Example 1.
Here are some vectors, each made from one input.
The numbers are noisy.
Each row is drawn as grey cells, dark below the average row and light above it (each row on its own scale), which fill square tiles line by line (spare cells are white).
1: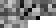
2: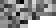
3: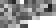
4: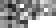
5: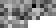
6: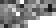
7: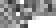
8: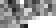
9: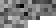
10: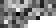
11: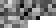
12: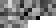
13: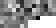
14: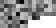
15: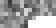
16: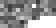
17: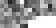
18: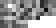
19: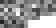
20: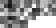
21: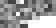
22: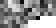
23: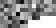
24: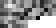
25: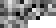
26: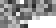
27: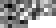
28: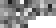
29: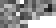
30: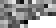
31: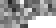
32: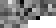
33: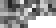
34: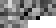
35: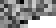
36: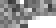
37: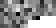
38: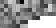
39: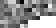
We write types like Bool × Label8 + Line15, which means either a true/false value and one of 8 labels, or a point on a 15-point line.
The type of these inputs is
(Bool × Bool × Bool + Unit) × Line4.
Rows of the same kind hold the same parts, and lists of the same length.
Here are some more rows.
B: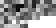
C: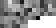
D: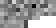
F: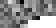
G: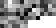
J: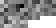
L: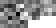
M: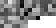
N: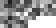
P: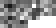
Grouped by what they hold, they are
B, F, J, M, P
C, D, G, L, N

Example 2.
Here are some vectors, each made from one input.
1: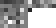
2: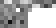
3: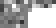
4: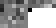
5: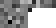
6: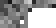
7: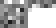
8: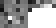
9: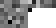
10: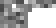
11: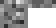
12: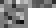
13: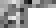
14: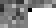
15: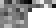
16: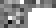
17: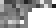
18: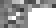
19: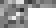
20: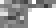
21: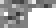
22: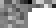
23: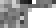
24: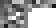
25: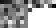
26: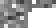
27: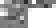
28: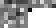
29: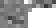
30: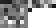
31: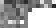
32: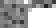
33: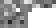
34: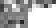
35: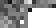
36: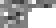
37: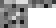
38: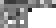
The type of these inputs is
Bool × Circle6.
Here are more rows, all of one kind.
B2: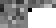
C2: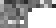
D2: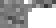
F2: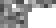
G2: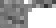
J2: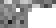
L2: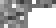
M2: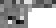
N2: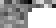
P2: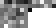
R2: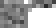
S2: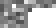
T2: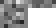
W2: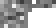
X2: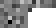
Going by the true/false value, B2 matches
C2, N2, P2 and X2.
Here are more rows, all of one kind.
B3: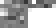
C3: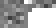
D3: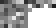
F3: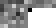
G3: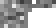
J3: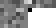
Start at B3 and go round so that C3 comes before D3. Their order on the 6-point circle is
B3, G3, F3, J3, C3, D3.
